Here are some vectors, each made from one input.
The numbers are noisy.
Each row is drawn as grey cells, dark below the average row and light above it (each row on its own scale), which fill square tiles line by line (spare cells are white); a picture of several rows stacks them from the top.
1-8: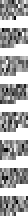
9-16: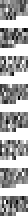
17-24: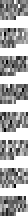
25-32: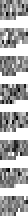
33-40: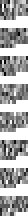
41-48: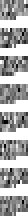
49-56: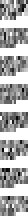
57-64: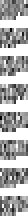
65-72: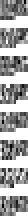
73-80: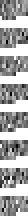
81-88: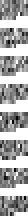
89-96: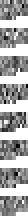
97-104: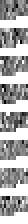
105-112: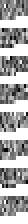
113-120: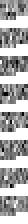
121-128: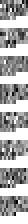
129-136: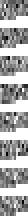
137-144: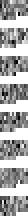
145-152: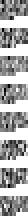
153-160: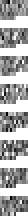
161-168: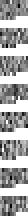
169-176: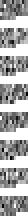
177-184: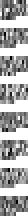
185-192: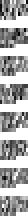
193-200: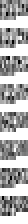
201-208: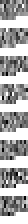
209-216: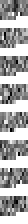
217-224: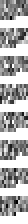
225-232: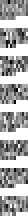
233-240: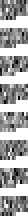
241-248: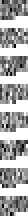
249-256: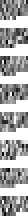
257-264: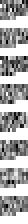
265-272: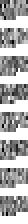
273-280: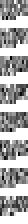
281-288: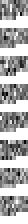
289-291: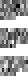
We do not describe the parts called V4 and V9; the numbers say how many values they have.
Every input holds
one of 11 labels, together with either a true/false value and a value of V9, or a value of V4.
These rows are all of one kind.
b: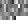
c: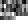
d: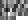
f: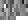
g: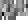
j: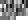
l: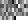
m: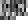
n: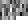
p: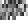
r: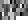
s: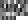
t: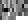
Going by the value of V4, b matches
c, f and j.
